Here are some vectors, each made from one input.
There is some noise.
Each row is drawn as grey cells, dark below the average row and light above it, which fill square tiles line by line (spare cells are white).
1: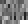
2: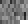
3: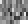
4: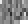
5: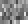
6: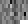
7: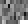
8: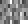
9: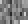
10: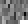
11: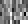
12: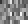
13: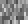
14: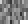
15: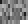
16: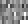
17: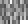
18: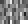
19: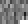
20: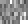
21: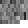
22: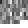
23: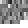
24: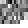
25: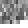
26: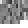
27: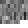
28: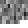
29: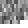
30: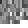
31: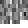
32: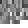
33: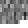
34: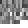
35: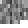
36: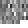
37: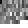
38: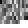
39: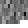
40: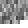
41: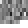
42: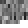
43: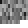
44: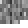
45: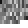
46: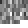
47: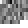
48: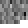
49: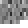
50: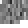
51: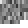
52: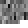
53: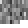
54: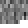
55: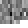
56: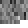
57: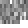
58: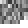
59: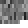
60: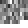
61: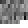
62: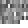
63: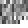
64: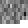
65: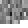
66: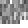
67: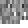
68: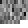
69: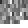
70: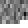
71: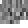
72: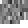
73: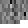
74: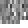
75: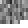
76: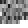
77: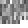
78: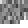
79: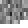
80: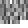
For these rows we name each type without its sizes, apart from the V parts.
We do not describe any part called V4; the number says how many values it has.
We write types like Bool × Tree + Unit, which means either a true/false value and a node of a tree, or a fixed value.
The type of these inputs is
Bool × (Line + List(V4)).
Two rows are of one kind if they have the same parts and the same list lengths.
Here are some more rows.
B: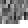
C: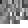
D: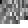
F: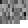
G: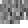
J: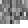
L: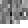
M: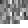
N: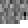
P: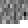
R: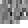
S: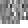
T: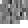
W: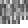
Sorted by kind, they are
B, G, N, P, R, T
C, D, M, S, W
F
J, L

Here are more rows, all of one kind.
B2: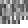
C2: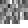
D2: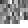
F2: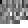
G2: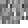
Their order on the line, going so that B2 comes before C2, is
B2, C2, D2, G2, F2.
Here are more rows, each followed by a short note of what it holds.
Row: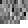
a true/false value, together with the empty list
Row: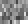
a true/false value, together with the empty list
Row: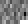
a true/false value, together with a list of two items
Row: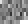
a true/false value, together with a list of two items
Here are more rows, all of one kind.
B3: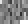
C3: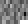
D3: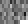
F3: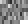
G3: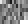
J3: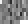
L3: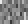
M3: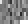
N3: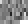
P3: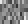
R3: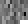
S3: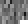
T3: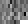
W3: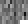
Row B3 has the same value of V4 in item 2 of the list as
L3, N3 and P3.
